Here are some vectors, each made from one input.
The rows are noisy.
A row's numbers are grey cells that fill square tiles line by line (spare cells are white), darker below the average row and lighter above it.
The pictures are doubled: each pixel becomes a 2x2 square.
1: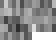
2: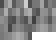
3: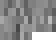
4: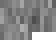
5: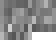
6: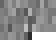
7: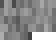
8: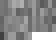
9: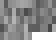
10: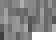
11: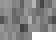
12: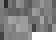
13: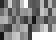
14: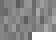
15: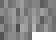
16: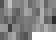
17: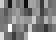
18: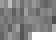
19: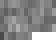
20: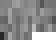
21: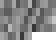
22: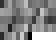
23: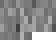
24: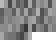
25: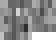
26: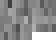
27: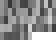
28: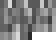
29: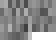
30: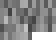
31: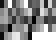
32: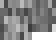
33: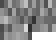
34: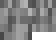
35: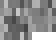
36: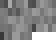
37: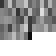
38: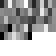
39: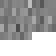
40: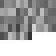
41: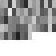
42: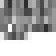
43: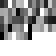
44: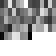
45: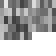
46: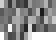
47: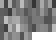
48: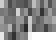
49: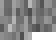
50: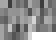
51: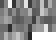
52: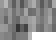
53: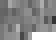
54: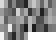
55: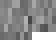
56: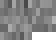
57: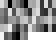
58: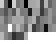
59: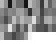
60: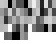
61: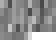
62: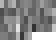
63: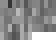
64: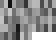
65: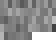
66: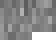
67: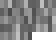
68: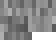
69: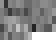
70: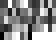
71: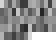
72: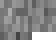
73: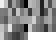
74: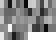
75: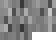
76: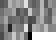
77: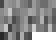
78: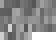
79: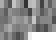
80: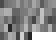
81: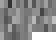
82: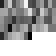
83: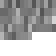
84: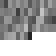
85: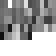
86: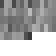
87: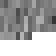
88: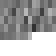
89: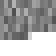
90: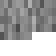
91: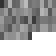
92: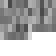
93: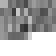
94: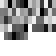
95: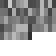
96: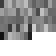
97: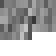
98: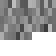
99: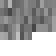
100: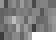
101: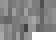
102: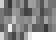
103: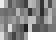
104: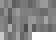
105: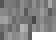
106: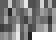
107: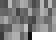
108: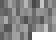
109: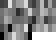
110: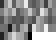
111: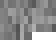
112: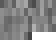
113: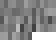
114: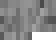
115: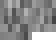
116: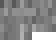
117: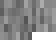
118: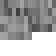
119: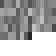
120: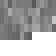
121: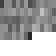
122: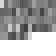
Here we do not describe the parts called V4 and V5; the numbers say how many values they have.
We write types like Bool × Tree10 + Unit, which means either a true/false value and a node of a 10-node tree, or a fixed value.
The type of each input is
(Bool × Bool × Bool + V5) × Line6 × V4.
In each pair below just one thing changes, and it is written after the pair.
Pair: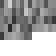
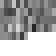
the place on the 6-point line
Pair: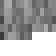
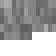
the place on the 6-point line
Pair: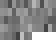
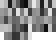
the place on the 6-point line
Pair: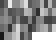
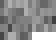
the value of V4
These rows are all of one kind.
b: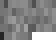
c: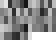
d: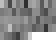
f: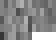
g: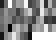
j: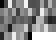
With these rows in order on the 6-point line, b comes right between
f and j.
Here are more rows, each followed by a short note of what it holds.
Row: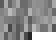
a point on a 6-point line, three true/false values and a value of V4
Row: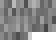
a point on a 6-point line, a value of V4 and a value of V5
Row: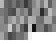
a point on a 6-point line, a value of V4 and a value of V5
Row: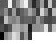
a point on a 6-point line, a value of V4 and a value of V5
